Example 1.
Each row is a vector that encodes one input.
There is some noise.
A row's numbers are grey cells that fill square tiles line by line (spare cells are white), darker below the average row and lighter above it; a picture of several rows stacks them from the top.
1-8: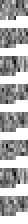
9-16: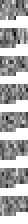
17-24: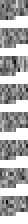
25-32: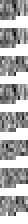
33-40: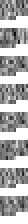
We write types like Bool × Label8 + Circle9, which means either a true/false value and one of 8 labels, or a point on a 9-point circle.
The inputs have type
Bool × Bool × Bool + Unit.
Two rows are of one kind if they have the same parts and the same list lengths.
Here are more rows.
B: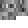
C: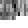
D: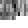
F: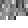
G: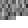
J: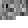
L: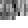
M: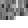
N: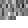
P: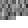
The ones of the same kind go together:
B, F, G, J, M, N, P
C, D, L

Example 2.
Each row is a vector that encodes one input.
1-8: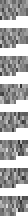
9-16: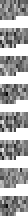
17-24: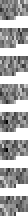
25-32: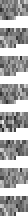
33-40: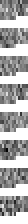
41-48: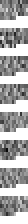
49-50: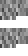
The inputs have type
Line8.
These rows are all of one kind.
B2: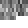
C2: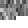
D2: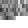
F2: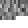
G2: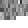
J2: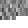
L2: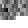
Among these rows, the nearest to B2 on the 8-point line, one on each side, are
C2 and F2.
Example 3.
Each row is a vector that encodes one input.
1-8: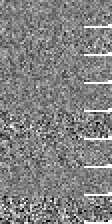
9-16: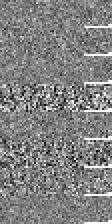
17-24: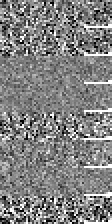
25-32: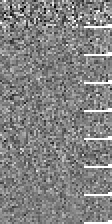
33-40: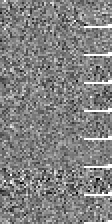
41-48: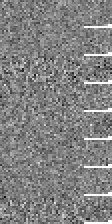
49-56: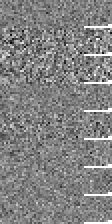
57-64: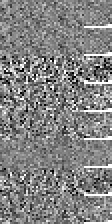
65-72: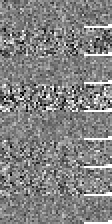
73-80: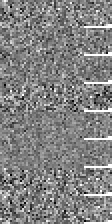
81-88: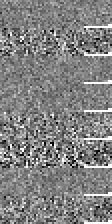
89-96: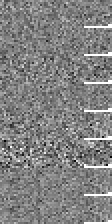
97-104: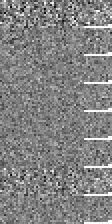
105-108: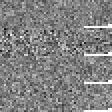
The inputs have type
Circle17.
